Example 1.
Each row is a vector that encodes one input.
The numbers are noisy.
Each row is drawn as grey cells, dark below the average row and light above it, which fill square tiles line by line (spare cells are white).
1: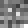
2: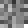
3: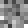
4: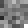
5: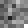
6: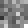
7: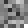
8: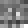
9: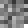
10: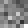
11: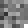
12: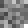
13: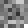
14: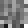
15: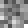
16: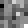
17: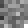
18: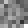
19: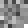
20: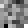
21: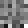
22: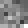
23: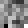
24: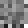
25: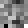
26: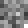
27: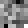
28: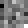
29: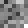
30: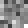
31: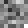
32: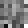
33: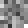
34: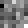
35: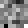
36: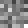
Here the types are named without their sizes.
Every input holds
a point on a line and a true/false value.
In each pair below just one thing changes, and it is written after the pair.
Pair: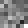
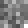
the true/false value
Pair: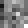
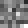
the true/false value
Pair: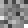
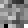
the place on the line
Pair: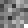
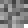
the true/false value
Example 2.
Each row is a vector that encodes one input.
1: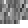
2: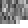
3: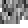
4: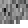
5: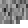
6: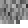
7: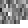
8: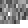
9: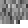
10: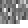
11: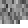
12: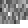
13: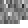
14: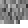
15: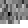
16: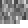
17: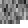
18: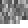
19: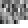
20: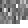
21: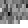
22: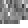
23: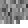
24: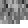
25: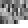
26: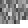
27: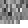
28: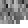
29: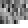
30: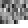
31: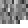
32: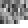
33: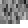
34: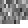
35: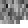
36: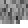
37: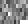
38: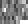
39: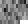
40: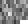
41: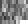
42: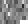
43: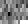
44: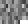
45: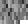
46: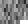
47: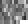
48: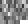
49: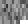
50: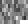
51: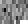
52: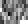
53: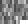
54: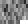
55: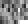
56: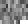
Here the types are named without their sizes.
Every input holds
a true/false value, together with either a fixed value, or a node of a tree.
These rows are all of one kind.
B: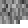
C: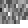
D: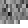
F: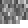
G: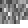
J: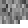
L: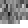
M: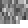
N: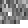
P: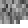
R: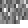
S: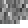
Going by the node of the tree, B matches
C, G, J and P.
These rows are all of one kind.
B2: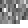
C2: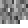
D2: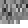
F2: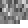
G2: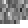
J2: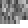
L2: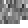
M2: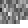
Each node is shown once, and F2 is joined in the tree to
D2, L2 and M2.
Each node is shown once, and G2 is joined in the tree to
L2.
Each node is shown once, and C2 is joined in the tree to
M2.
